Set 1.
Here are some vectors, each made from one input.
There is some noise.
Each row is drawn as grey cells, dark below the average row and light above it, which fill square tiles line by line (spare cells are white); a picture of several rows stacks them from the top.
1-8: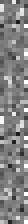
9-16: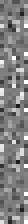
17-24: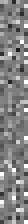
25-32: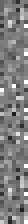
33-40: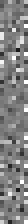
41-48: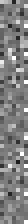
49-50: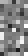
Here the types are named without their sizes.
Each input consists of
a point on a line.
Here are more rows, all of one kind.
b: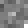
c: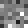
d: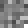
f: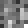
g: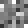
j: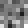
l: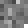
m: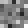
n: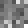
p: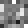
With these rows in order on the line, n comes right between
d and l.
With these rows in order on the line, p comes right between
c and g.
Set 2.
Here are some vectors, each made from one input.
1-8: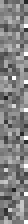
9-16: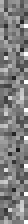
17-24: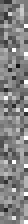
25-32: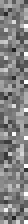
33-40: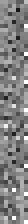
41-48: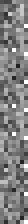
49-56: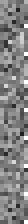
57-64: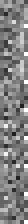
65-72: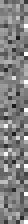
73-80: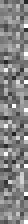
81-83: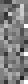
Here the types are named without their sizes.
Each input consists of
a point on a line.
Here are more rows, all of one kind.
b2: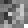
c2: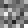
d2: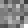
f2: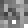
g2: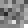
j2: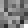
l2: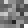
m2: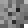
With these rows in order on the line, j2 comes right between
d2 and m2.
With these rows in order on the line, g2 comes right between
d2 and f2.
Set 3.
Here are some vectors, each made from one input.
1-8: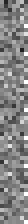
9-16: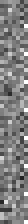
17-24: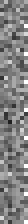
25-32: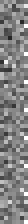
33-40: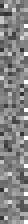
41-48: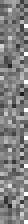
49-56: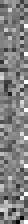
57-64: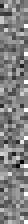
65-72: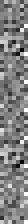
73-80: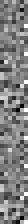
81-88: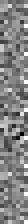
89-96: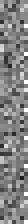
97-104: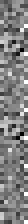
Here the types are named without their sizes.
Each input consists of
either a fixed value, or a node of a tree.
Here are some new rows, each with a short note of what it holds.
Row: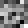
a fixed value
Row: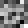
a fixed value
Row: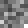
a node of a tree
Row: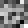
a fixed value
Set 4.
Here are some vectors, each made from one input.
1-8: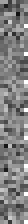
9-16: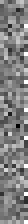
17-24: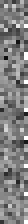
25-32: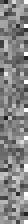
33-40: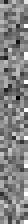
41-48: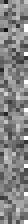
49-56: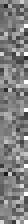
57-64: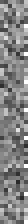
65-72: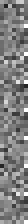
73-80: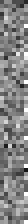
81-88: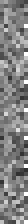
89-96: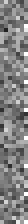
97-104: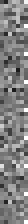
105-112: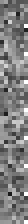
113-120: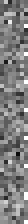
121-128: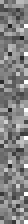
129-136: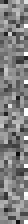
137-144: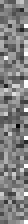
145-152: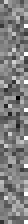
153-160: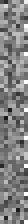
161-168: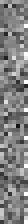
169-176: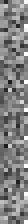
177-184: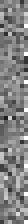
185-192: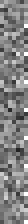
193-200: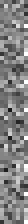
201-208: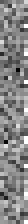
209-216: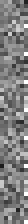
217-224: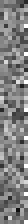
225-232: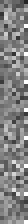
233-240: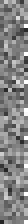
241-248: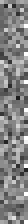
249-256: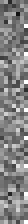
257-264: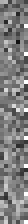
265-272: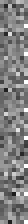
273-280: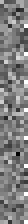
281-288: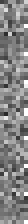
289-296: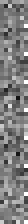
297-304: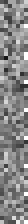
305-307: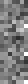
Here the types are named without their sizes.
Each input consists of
a point on a line.
